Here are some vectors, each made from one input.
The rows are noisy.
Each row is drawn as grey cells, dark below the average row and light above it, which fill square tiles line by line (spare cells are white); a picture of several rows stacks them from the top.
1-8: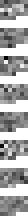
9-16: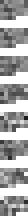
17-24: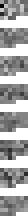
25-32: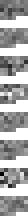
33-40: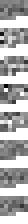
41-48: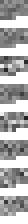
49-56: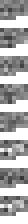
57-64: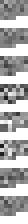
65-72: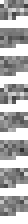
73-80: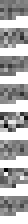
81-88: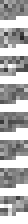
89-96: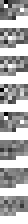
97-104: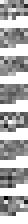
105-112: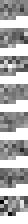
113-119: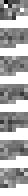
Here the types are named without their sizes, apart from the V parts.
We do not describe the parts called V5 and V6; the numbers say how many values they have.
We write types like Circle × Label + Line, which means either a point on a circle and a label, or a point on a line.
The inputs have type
Bool × (Line + V6) + V5.
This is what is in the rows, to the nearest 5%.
About 70% of them hold a true/false value, together with either a point on a line, or a value of V6. The rest hold a value of V5.
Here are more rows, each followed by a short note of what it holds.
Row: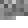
a true/false value and a value of V6
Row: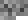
a point on a line and a true/false value
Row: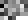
a value of V5
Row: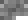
a true/false value and a value of V6
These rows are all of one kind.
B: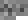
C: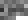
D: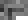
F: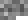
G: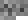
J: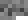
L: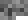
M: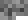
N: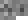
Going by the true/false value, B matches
F, G and N.
